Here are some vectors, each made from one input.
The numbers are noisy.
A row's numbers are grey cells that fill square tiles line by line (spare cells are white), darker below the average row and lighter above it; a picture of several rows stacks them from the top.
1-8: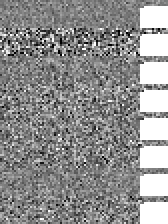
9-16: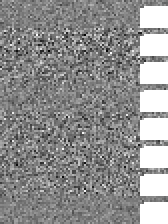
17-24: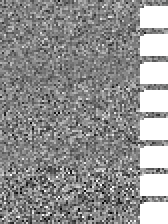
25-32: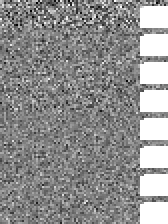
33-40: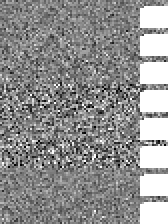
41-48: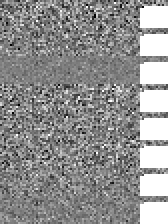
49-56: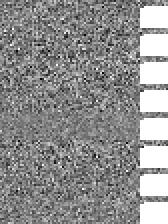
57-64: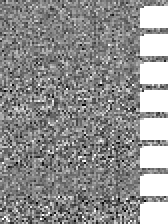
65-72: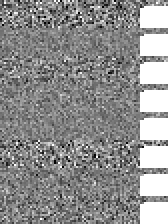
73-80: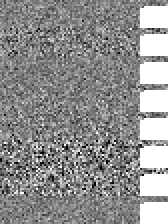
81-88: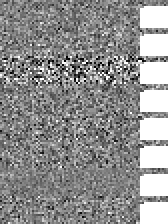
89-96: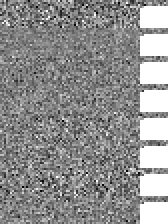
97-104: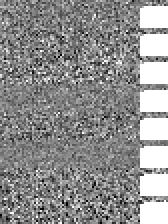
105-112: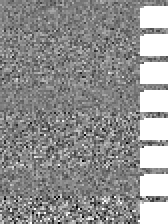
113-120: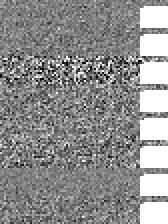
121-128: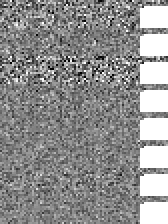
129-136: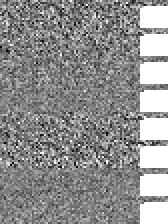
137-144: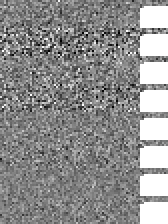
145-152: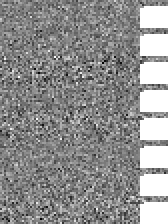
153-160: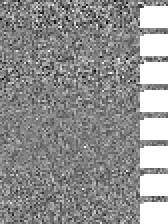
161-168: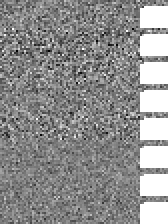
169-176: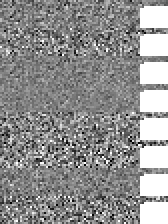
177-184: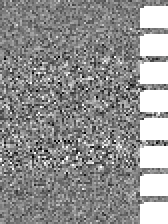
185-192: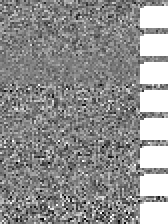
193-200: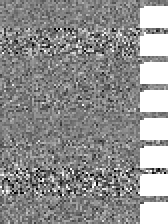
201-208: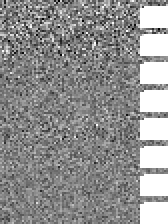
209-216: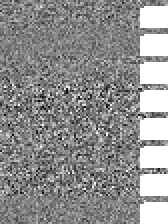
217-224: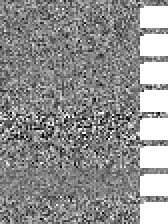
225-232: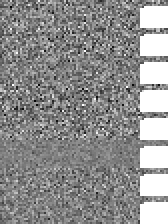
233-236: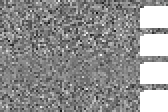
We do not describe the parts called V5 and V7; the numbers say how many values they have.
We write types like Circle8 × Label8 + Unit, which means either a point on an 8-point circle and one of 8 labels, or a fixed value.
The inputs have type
(Circle11 + V7) × Line6 + V5.
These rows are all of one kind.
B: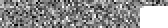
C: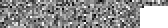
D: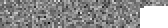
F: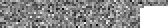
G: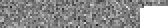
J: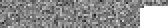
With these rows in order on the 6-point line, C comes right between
G and J.
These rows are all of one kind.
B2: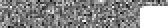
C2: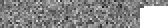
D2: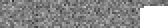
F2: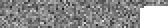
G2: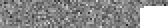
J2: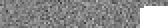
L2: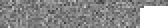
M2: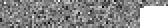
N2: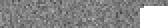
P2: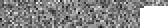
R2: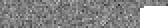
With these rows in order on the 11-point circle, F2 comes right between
G2 and P2.
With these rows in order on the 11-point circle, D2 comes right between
M2 and R2.
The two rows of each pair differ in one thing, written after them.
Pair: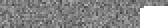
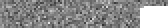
the place on the 6-point line
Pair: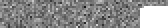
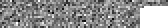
the place on the 11-point circle
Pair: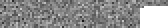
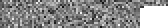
the place on the 6-point line
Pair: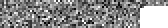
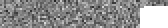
the place on the 6-point line
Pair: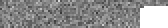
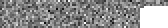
the place on the 6-point line
